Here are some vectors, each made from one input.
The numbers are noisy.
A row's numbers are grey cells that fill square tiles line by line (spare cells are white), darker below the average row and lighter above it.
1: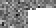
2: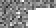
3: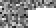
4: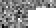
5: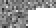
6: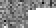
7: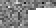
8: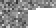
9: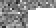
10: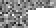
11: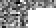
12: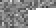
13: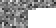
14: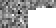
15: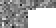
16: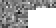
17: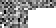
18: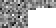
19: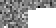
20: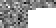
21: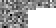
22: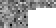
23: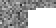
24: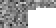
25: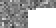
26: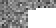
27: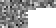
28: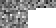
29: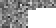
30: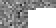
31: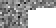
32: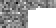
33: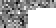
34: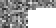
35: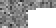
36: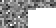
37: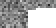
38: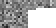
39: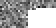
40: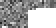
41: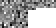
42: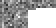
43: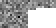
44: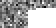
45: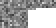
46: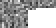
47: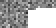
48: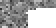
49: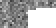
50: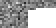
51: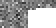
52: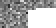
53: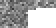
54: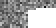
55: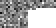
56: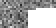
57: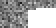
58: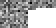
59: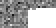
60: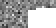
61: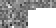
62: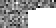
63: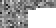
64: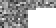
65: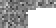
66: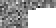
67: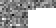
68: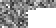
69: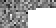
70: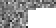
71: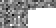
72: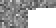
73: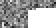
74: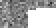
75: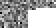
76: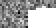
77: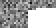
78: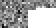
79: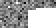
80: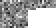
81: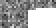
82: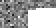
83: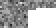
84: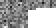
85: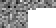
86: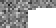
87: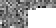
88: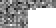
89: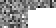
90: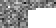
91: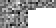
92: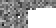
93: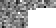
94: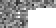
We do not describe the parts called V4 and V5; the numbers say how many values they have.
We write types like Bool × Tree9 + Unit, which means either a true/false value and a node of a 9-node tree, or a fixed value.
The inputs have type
(Bool × Bool × Bool + Line7 × V4) × V5.
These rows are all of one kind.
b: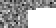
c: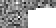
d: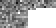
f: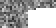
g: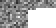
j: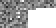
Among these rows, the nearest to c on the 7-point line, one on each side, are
b and g.
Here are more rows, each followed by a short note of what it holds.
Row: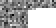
three true/false values and a value of V5
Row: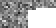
a point on a 7-point line, a value of V4 and a value of V5
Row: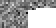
a point on a 7-point line, a value of V4 and a value of V5
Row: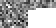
three true/false values and a value of V5
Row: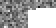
a point on a 7-point line, a value of V4 and a value of V5
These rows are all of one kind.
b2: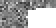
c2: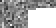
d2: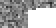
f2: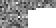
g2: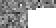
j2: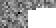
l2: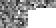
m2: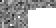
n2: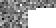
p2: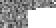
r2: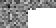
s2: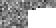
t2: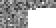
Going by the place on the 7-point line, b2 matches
n2 and p2.
